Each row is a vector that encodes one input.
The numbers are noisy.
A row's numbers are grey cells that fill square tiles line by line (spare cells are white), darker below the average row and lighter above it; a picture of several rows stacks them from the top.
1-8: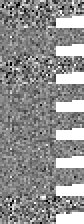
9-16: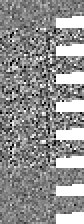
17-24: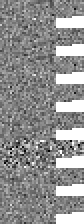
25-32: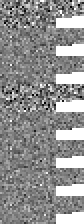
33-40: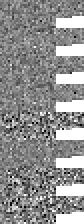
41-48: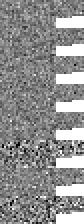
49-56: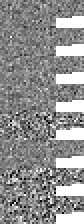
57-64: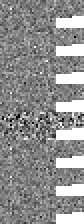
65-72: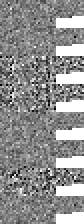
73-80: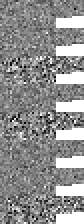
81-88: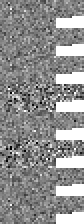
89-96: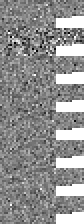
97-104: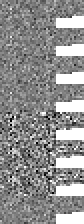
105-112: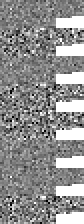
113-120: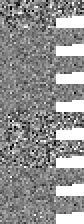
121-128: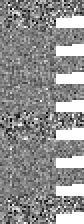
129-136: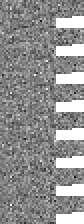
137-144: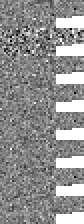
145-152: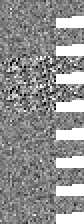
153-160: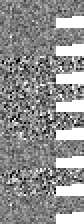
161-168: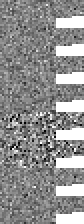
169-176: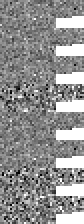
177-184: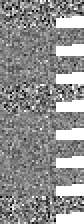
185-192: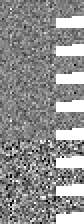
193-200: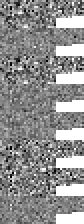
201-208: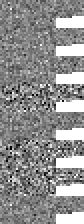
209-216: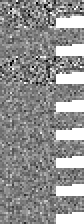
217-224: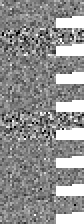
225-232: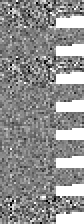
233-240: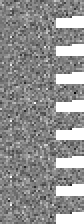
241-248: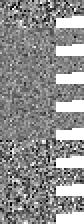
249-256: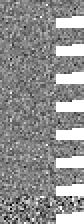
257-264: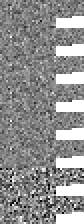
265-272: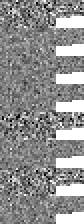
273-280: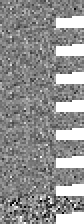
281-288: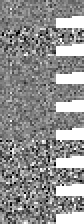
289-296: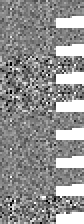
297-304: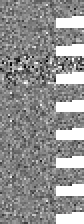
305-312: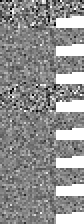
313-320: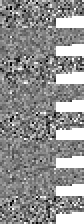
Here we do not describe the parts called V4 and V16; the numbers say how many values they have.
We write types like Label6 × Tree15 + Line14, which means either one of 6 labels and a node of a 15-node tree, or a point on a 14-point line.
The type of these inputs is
(Tree10 + V16) × V4 + Tree12.
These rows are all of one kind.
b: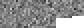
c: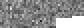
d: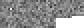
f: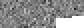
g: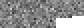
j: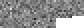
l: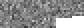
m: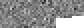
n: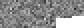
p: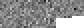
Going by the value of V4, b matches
f, m, n and p.
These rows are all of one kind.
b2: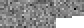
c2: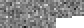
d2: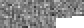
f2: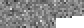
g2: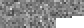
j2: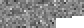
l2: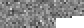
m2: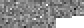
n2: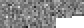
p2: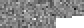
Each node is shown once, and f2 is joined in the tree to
j2 and l2.
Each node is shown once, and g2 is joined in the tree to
c2 and l2.
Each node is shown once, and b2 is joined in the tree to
l2.
